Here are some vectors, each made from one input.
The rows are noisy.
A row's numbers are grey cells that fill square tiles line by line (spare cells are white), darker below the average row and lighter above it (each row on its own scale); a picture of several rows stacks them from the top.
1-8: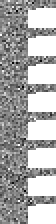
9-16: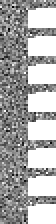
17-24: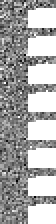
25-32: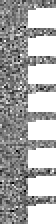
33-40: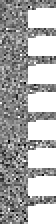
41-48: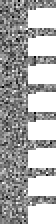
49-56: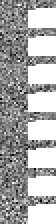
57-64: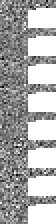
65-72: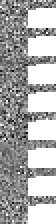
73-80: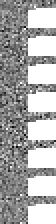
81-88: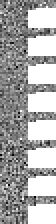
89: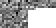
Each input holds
either a fixed value, or one of 5 labels and one of 7 labels, or a node of a 9-node tree.
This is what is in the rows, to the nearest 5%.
About 5% of them hold a fixed value. About 45% of them hold one of 5 labels and one of 7 labels. The rest hold a node of a 9-node tree.
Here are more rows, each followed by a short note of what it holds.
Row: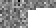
one of 5 labels and one of 7 labels
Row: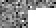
one of 5 labels and one of 7 labels
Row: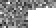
a fixed value
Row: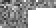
one of 5 labels and one of 7 labels
